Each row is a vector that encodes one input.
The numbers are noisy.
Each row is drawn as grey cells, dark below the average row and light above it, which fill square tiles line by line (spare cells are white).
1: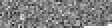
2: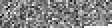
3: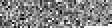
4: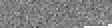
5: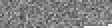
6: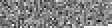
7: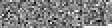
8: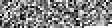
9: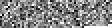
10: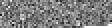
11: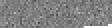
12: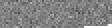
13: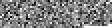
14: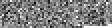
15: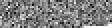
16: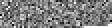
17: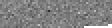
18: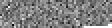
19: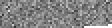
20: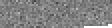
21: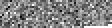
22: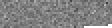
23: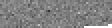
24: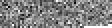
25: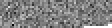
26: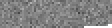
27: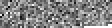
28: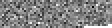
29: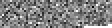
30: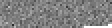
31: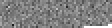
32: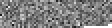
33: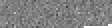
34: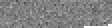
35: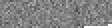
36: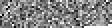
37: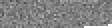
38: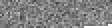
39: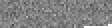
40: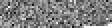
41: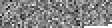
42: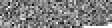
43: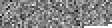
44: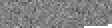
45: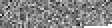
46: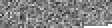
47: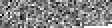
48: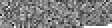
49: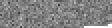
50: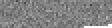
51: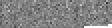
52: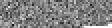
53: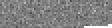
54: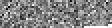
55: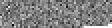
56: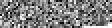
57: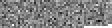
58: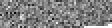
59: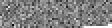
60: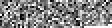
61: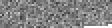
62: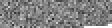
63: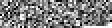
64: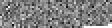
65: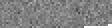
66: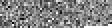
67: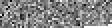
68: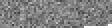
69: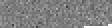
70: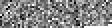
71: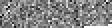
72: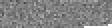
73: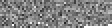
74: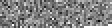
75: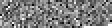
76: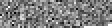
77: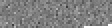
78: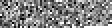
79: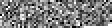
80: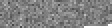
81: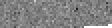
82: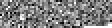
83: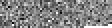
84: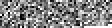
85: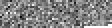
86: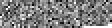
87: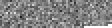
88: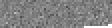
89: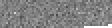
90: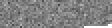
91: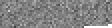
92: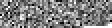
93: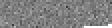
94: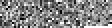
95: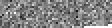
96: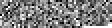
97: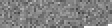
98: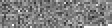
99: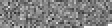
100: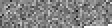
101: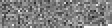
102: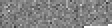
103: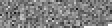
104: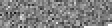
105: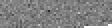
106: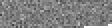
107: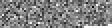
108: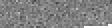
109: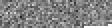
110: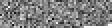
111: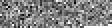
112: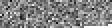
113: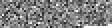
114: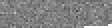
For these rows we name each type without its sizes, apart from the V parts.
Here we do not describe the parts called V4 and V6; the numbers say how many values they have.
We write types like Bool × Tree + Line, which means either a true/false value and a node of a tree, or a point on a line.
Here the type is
Bool × (Line + V6) + V4.
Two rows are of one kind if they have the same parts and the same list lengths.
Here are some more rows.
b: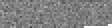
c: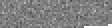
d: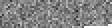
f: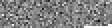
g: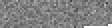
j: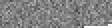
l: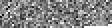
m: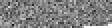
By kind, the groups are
b, c, d, g, j, l
f
m

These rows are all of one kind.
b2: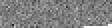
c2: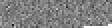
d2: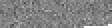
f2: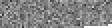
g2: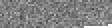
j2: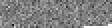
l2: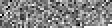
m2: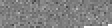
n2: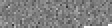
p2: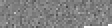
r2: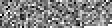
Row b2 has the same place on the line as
d2, j2, l2 and m2.
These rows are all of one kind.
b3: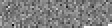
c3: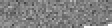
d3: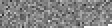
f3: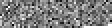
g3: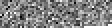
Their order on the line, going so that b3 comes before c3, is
f3, b3, d3, g3, c3.
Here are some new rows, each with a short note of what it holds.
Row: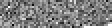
a point on a line and a true/false value
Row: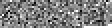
a value of V4
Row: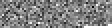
a value of V4
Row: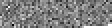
a point on a line and a true/false value
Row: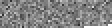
a point on a line and a true/false value
